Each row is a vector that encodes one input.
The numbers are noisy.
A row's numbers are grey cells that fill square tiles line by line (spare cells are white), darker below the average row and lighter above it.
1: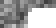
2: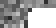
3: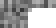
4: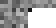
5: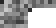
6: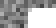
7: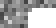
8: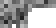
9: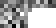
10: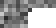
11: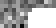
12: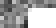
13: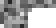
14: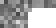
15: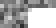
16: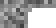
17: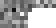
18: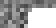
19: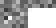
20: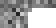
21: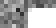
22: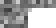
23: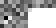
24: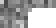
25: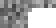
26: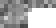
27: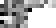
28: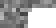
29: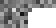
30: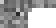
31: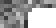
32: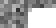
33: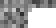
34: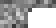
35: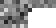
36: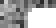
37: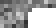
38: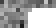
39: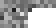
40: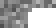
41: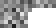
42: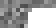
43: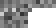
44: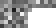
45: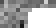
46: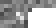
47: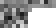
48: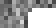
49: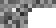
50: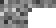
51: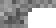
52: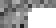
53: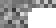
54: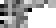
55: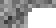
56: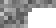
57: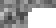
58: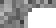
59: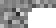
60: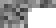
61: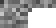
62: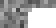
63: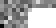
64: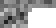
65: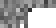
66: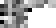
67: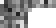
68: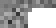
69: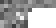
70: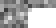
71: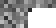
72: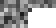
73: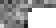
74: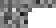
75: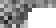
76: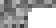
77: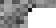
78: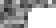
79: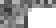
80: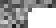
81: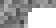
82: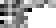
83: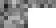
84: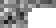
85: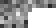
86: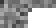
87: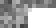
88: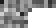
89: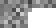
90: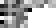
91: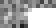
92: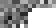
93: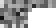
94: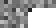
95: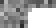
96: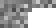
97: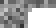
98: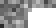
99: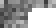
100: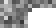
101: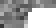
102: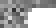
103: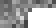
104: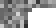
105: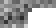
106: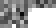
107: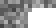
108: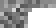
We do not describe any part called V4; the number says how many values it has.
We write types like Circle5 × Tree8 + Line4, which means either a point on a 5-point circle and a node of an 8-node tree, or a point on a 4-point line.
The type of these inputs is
List2(Bool × V4).
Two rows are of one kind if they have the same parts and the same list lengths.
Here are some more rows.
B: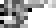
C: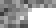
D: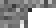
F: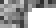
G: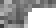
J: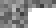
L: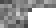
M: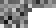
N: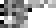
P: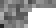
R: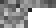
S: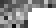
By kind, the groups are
B, N
C, D, L, R, S
F, G, J, M, P

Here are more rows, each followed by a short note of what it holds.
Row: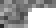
a list of one item
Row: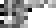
the empty list
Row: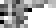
the empty list
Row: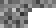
a list of one item
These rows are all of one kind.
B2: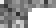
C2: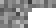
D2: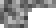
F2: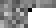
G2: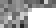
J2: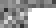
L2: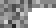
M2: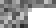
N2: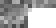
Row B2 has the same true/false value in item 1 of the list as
C2, F2 and L2.
